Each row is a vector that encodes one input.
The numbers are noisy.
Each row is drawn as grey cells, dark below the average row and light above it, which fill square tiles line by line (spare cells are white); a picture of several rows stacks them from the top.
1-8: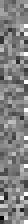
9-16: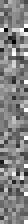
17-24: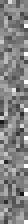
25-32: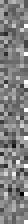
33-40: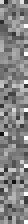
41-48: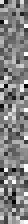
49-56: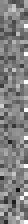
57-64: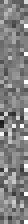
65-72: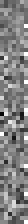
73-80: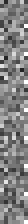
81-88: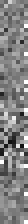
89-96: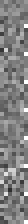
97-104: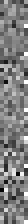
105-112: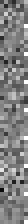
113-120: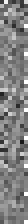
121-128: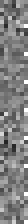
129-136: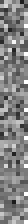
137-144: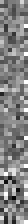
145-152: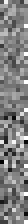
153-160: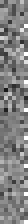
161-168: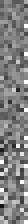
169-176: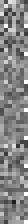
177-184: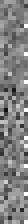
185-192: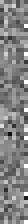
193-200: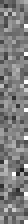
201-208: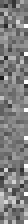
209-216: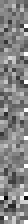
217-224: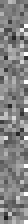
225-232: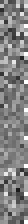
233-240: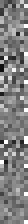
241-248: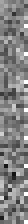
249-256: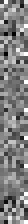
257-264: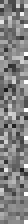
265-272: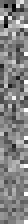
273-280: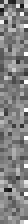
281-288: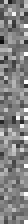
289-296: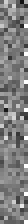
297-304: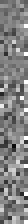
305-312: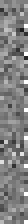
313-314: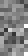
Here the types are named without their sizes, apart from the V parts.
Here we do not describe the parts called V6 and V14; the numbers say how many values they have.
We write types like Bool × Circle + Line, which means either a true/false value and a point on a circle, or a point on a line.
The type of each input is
Circle × (Circle + (Line + V6) × V14).
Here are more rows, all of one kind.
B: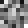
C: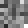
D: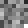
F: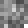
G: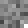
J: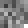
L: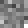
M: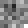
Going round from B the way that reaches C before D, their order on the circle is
B, L, M, J, G, C, F, D.
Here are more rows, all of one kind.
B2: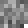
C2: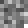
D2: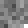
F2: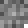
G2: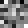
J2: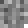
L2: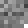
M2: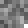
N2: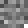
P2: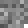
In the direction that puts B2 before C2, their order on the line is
L2, G2, D2, M2, F2, B2, C2, P2, N2, J2.
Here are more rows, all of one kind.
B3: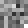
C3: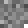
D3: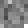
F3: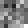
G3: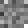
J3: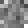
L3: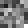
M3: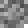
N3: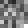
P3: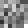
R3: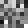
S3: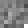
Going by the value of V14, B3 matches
C3, G3 and J3.
